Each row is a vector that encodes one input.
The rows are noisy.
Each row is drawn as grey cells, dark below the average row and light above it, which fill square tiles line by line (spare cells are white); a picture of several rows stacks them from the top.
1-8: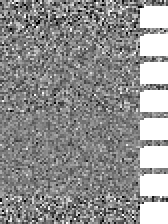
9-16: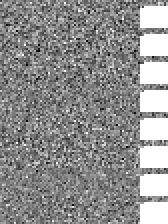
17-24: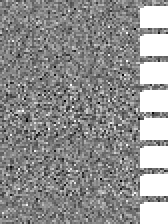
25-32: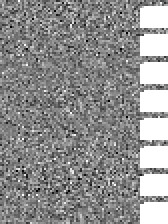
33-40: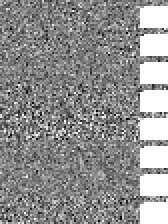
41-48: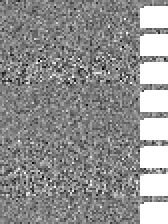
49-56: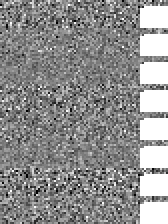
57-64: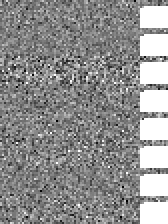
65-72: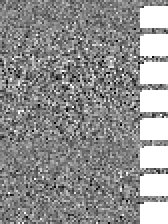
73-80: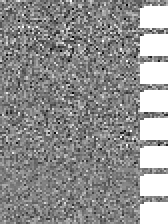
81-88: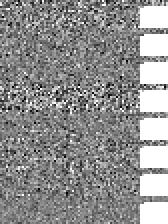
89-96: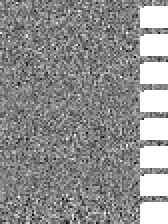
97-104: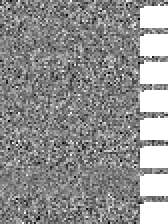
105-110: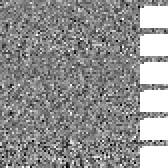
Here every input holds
a point on a 6-point line, together with either a point on a 6-point circle, or a point on a 6-point line and a true/false value.
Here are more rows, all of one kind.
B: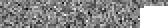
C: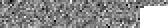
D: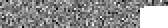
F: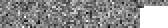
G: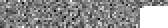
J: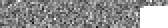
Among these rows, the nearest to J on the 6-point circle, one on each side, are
C and D.
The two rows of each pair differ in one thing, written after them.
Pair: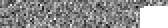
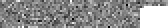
the place on the 6-point circle
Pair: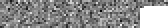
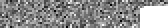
the place on the 6-point line
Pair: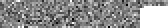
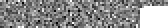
the place on the 6-point line
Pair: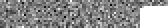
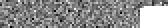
the place on the 6-point circle
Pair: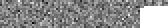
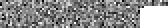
the place on the 6-point circle
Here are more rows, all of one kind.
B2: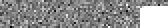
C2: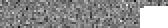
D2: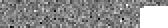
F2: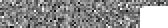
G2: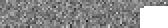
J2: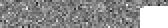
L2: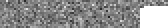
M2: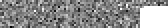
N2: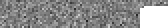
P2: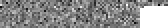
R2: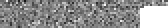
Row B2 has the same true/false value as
N2 and R2.
